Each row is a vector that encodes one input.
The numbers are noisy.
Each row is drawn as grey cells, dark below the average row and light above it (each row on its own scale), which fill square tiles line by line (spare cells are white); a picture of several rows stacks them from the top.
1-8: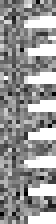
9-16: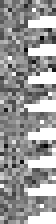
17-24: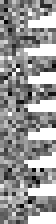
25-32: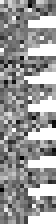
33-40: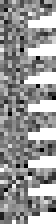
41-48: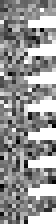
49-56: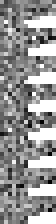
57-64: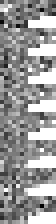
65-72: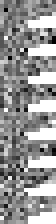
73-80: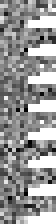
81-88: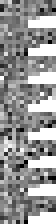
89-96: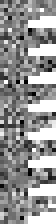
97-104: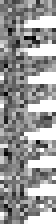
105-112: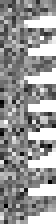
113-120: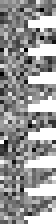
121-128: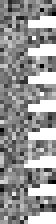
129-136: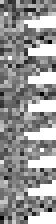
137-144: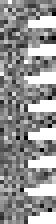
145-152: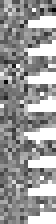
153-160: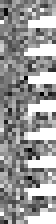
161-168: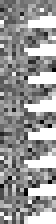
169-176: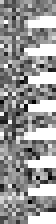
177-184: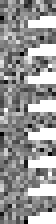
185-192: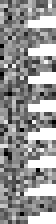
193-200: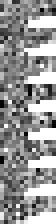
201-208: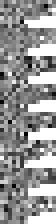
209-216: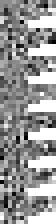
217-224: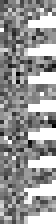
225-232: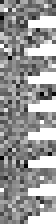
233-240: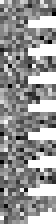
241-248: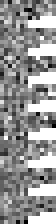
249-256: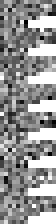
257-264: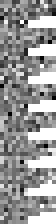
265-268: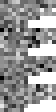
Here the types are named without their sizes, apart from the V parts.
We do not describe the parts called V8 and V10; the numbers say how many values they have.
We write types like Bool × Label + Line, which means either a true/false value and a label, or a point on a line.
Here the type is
Line × (Line + V8) × V10.
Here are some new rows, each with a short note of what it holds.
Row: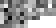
a point on each of two lines and a value of V10
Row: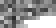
a point on each of two lines and a value of V10
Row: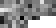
a point on a line, a value of V8 and a value of V10
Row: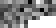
a point on a line, a value of V8 and a value of V10
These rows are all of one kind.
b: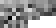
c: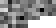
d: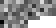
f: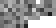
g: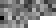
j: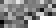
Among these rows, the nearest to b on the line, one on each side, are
c and j.
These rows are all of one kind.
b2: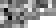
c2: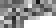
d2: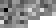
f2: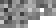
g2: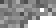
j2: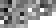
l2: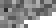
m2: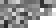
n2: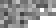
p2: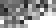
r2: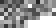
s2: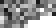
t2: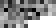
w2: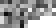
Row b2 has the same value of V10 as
d2, f2, j2 and l2.
